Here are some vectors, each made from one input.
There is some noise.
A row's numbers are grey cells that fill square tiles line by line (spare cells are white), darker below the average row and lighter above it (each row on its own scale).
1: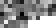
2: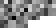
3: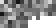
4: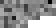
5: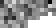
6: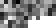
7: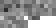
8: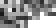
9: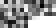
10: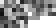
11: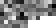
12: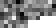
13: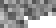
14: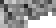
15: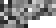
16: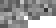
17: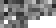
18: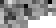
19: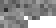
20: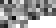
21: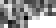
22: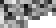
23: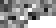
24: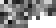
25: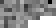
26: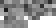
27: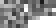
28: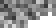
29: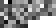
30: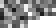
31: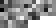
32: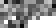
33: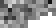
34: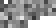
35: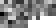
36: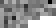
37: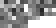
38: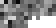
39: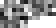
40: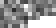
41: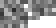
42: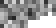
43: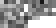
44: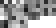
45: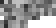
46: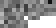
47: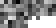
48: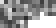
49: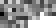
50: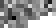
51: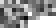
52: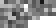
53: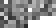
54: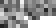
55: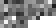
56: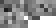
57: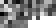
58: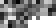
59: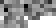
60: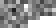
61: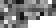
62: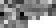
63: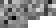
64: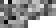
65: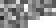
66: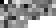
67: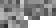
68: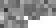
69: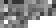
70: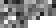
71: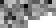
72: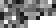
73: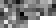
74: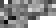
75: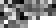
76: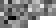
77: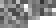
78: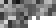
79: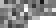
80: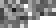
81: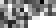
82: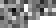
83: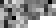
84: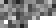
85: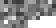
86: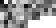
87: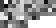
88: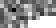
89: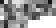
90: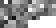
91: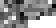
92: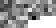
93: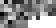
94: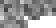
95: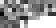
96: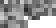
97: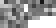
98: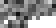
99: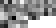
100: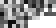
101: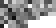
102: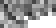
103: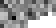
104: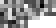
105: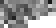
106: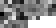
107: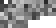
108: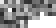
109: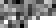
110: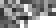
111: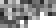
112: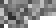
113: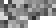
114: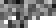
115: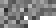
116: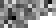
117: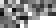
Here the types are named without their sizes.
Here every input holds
either a point on a circle and a true/false value, or a point on each of two lines.
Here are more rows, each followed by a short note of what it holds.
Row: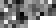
a point on a circle and a true/false value
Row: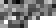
a point on a circle and a true/false value
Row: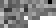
a point on each of two lines
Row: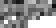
a point on a circle and a true/false value
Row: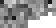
a point on each of two lines
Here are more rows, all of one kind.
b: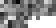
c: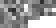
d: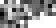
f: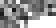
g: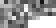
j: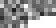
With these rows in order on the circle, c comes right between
g and j.
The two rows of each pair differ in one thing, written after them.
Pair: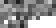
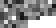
the place on the circle
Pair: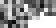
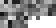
the true/false value
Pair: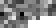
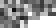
the true/false value
